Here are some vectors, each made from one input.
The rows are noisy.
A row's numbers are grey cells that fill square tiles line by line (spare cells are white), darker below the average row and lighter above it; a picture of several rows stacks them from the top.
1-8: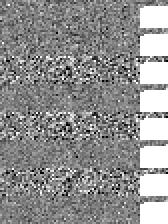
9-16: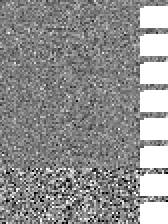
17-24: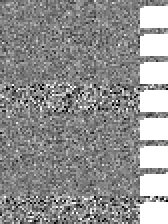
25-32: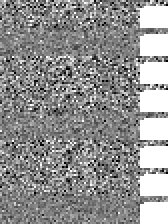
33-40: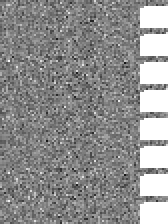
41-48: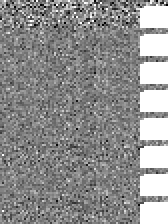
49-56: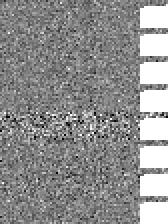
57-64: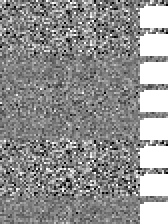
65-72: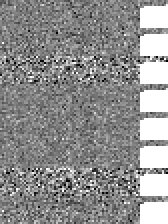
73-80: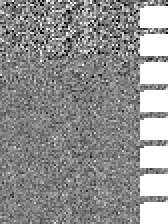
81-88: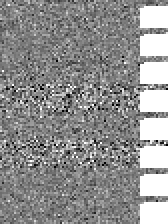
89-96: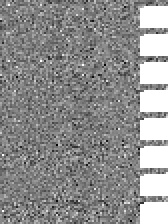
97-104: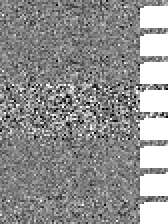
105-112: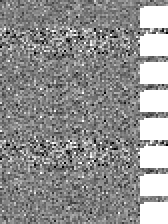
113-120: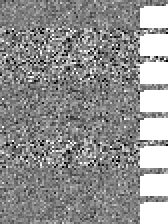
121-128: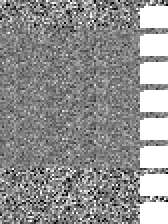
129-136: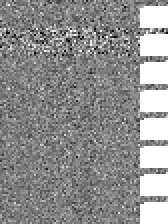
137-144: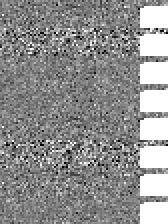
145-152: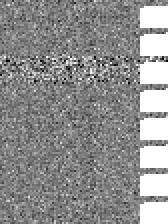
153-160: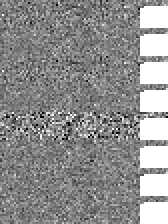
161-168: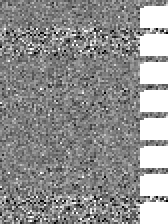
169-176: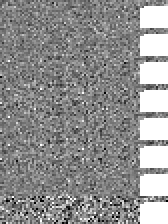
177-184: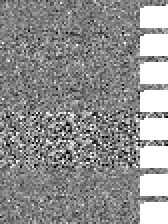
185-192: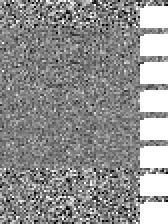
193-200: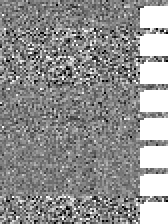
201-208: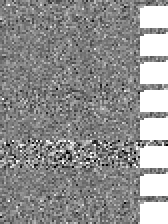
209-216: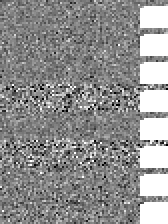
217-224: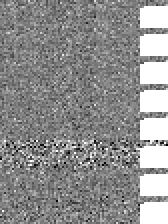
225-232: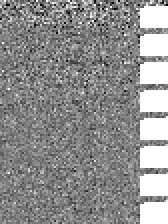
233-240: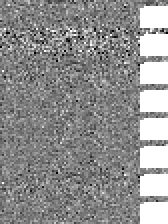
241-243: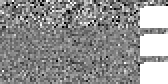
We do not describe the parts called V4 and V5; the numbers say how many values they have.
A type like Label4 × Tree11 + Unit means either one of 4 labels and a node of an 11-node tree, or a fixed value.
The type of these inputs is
Circle10 × Label10 × Line9 × V5 + V4.
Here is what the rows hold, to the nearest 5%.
About 75% of them hold a point on a 10-point circle, one of 10 labels, a point on a 9-point line and a value of V5. The rest hold a value of V4.
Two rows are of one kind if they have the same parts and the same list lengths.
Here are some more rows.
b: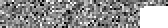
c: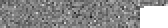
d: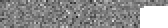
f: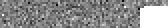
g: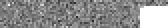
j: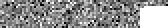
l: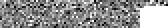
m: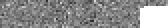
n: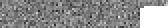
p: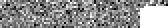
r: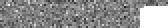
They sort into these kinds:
b, j, l, p
c, d, f, g, m, n, r

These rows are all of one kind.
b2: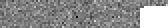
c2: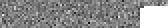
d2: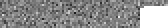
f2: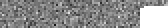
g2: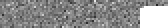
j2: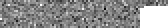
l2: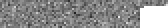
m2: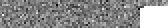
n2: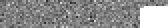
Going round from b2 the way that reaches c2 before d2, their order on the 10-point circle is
b2, f2, n2, g2, l2, j2, m2, c2, d2.
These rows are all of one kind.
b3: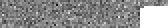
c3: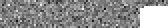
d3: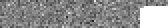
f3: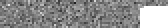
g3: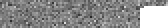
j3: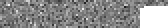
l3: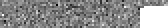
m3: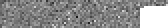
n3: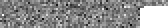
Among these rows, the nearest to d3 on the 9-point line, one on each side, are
f3 and m3.
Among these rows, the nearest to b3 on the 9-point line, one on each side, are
g3 and l3.
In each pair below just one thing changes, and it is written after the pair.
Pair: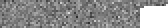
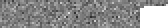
the place on the 10-point circle
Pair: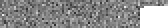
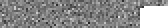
the value of V5
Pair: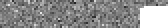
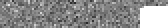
the place on the 10-point circle
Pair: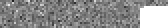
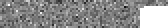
the place on the 9-point line
